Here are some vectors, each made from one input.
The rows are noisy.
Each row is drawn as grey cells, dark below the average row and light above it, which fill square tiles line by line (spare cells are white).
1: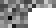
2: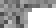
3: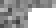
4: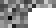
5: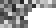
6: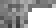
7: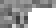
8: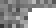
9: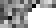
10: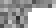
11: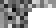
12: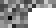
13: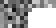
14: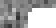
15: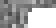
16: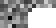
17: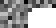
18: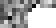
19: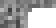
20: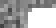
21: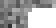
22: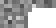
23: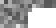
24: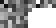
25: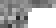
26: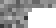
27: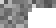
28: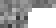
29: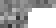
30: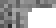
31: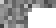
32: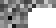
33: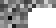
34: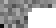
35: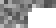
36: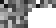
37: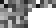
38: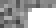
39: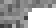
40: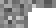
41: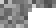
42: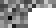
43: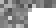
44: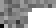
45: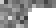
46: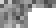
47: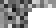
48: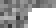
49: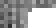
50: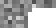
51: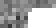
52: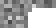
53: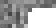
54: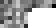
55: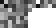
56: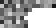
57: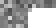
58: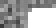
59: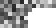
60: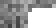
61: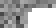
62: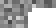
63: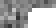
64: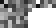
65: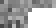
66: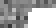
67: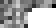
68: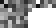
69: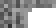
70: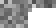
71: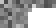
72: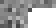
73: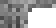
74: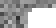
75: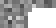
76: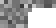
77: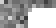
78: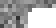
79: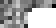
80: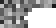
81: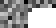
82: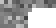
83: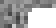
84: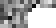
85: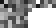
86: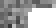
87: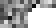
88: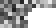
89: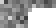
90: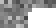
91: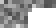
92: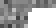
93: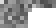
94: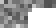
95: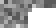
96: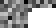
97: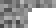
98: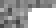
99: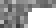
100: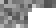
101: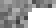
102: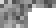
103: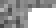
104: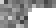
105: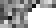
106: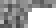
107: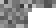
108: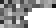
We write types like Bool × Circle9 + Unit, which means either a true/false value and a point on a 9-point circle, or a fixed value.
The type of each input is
Bool × Bool × Bool + Label11 × (Tree8 + Unit).
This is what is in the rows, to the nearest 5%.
About 70% of them hold one of 11 labels, together with either a fixed value, or a node of an 8-node tree. The rest hold three true/false values.
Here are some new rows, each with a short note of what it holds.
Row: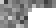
one of 11 labels
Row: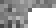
one of 11 labels and a node of an 8-node tree
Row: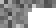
one of 11 labels
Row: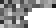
three true/false values
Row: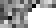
three true/false values
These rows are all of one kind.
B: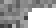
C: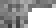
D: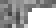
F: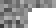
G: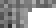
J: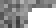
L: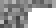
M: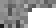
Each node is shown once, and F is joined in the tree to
J.
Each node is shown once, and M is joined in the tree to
D.
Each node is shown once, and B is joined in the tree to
C and L.
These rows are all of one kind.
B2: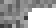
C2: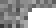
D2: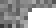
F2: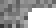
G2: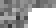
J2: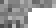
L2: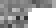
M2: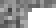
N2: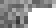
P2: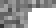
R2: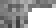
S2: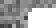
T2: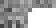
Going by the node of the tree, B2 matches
J2 and S2.
